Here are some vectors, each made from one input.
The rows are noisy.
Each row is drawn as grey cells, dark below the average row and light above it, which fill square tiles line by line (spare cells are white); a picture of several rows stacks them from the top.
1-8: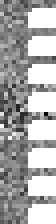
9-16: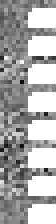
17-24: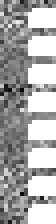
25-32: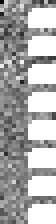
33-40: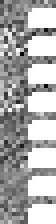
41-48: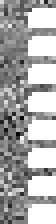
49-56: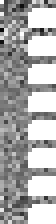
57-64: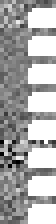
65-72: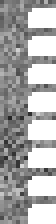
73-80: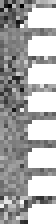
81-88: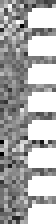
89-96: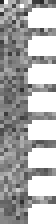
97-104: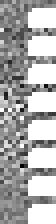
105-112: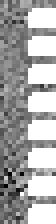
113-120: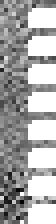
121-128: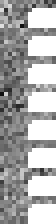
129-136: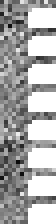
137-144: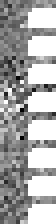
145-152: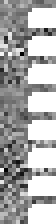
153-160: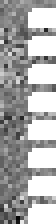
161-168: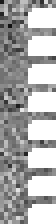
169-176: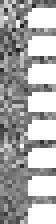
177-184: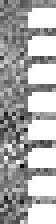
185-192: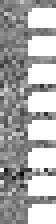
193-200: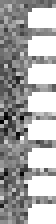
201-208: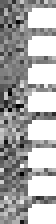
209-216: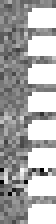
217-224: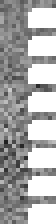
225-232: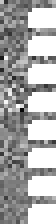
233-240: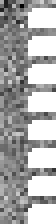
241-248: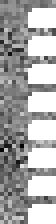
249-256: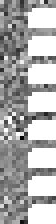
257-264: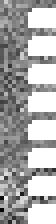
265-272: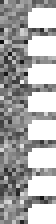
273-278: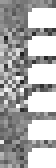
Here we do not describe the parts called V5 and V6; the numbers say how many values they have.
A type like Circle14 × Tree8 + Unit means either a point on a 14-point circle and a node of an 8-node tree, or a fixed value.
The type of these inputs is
Circle8 × Line9 + Line4 × V5 × V6.
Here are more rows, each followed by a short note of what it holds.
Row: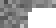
a point on a 4-point line, a value of V5 and a value of V6
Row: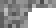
a point on a 4-point line, a value of V5 and a value of V6
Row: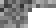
a point on an 8-point circle and a point on a 9-point line
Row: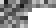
a point on a 4-point line, a value of V5 and a value of V6
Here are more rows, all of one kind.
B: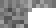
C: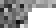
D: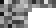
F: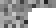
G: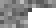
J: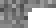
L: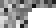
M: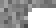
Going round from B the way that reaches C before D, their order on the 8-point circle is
B, J, C, F, M, G, D, L.
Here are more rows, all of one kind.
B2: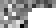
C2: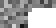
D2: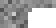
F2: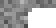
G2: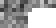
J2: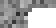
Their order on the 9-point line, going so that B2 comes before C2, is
D2, B2, G2, J2, F2, C2.
